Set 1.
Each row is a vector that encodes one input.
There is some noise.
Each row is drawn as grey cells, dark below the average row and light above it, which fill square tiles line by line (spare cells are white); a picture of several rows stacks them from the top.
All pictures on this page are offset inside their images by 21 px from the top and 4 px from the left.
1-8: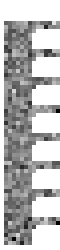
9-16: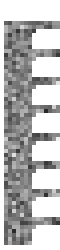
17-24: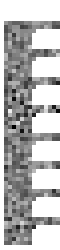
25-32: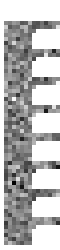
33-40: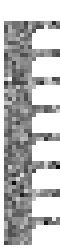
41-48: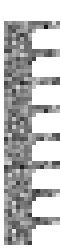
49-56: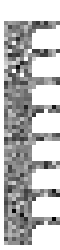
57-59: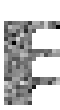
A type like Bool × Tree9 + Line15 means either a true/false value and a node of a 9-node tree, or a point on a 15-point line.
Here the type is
Bool × Line6.
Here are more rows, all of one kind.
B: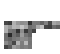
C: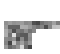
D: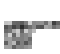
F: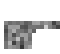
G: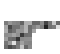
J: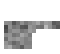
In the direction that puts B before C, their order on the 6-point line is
D, F, G, J, B, C.
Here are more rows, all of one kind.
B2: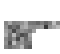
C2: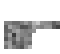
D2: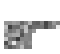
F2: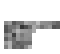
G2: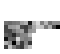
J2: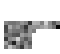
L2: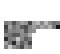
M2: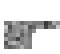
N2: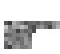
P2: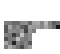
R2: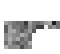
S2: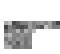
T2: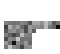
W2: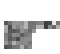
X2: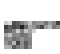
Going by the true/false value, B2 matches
D2, M2, N2 and W2.
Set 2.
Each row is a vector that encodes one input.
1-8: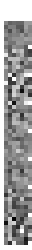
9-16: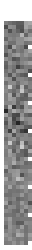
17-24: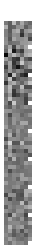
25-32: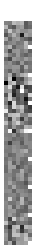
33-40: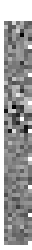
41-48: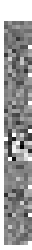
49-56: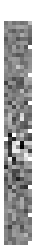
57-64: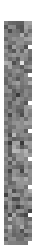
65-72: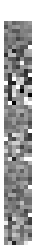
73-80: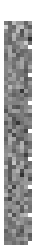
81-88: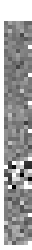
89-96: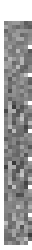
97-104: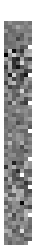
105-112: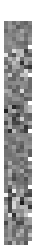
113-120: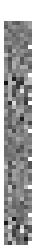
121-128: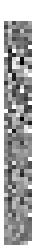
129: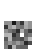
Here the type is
Bool × Tree13.
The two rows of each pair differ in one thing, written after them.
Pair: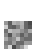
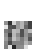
the true/false value
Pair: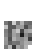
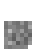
the true/false value
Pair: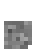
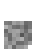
the true/false value
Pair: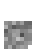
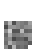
the node of the tree
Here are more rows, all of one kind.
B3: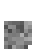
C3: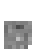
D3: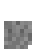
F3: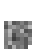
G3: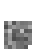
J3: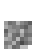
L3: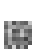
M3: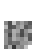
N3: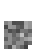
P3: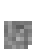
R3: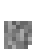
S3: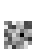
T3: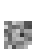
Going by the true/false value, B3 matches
D3, M3 and N3.
